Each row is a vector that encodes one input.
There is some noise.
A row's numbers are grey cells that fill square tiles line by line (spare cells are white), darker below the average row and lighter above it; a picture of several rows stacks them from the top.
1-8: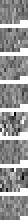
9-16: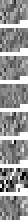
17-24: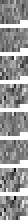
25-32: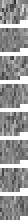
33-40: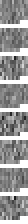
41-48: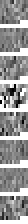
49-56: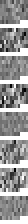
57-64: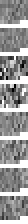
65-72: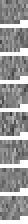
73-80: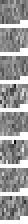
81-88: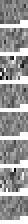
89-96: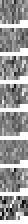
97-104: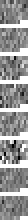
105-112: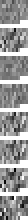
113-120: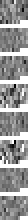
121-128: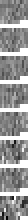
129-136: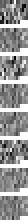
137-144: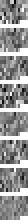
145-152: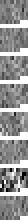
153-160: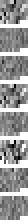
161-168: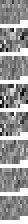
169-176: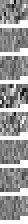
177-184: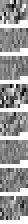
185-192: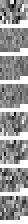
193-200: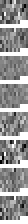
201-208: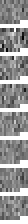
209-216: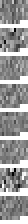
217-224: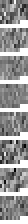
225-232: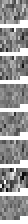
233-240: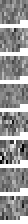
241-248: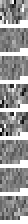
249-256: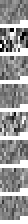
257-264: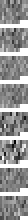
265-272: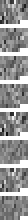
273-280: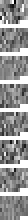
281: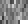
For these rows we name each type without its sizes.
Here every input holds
a list of points on a line.
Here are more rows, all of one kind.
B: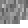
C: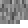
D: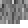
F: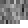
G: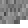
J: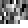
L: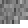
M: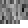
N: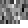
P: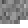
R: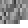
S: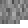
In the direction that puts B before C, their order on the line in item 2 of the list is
B, D, M, G, C, R, N, J, F, L, P, S.
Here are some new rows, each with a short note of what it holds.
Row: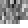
a list of one item
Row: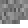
a list of two items
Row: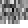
the empty list
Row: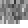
a list of one item
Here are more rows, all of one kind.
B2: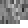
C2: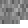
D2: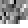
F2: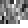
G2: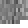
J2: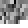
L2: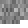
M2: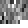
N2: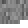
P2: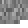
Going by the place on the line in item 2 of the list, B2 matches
F2 and L2.
